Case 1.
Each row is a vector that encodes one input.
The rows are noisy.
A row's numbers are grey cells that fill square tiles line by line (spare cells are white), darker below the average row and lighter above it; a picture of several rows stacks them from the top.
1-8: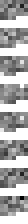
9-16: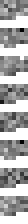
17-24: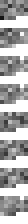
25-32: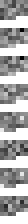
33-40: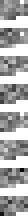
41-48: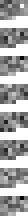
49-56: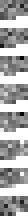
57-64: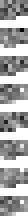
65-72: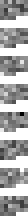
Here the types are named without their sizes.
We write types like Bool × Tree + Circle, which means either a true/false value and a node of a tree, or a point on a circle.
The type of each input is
Bool × Bool × Bool + Label.
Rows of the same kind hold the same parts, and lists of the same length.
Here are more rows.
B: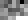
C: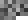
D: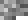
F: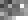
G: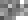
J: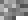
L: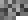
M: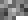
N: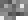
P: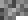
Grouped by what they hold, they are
B, D, F, G, J, N
C, L, M, P

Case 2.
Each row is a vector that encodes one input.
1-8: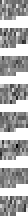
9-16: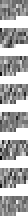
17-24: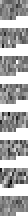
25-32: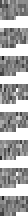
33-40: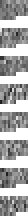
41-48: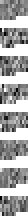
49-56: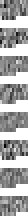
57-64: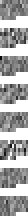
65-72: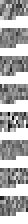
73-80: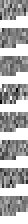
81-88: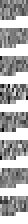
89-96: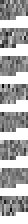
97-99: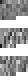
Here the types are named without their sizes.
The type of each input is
Circle + Line.
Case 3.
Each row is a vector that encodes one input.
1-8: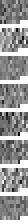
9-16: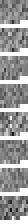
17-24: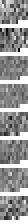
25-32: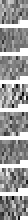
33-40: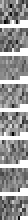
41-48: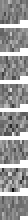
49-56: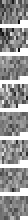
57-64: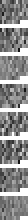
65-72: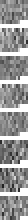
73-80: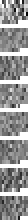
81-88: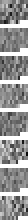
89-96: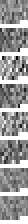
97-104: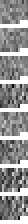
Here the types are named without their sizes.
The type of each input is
Circle + Line.
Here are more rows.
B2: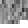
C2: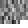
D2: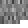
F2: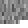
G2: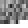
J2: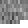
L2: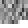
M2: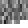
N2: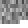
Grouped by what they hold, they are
B2, F2, L2, M2
C2, D2, G2, J2, N2

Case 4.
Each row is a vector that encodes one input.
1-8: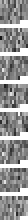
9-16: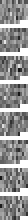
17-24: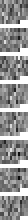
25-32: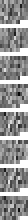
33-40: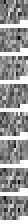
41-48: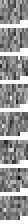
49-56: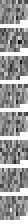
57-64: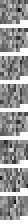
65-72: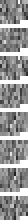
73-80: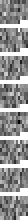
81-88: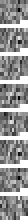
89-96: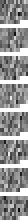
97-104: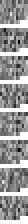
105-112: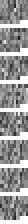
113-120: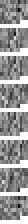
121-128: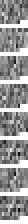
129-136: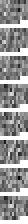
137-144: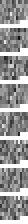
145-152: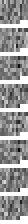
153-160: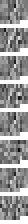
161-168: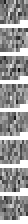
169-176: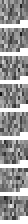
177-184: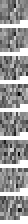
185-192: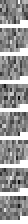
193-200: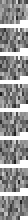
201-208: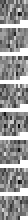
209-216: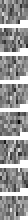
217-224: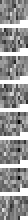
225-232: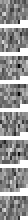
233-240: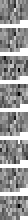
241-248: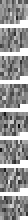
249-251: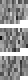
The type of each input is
Circle11 + Circle20.
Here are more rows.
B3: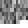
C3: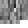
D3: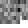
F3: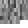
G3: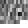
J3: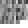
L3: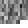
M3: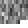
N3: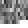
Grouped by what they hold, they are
B3, G3, N3
C3, D3, F3, J3, L3, M3

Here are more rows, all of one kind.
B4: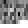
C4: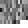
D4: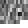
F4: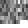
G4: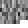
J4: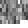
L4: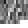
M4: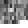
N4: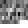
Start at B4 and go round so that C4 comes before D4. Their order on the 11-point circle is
B4, M4, G4, C4, J4, F4, D4, L4, N4.
